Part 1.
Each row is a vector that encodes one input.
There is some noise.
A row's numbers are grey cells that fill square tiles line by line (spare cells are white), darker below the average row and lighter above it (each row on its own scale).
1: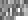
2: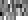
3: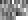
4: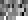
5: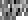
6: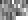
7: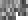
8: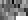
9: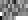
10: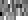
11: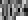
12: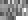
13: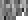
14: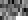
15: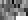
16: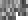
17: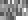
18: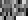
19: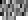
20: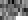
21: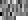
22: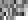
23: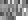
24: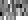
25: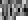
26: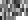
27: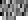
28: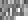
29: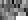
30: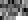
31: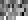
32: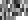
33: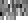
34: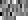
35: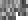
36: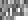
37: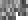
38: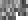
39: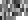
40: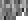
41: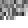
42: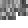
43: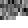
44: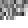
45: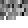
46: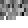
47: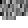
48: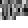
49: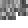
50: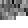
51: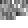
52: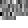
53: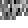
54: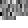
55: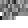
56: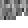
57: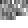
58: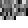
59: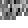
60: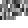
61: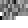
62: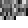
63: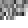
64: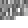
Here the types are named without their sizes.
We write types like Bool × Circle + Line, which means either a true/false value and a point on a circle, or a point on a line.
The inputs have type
Bool × Bool × Bool × Bool + Unit.
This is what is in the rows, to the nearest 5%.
About 10% of them hold a fixed value. The rest hold four true/false values.
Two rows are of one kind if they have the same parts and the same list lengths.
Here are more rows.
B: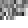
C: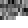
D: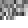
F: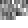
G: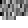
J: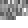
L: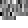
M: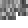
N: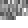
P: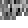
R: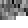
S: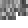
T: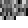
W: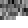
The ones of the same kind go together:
B, C, D, F, G, J, L, N, P, R, T, W
M, S

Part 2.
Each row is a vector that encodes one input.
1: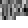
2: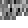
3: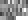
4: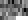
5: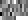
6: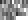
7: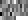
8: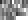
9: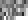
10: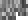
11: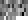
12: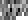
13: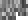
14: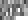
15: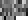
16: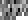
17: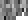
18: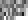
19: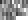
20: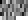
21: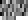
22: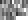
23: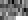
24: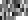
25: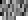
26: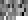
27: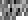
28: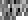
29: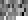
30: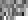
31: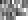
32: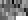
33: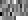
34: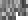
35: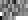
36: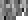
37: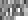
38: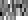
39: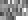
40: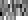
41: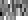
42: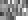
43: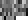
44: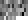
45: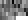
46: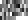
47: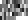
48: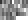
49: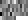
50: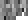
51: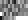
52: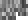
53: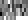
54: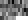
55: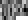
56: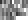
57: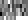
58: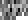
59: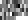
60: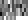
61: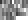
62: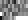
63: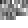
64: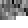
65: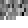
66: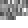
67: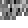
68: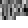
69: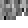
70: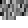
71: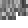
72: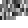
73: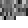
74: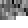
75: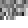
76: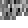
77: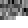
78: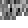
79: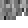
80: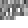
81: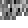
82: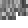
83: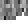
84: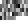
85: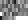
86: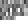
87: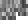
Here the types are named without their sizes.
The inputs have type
Bool × Bool × Bool × Bool + Unit.
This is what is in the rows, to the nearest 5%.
About 10% of them hold a fixed value. The rest hold four true/false values.
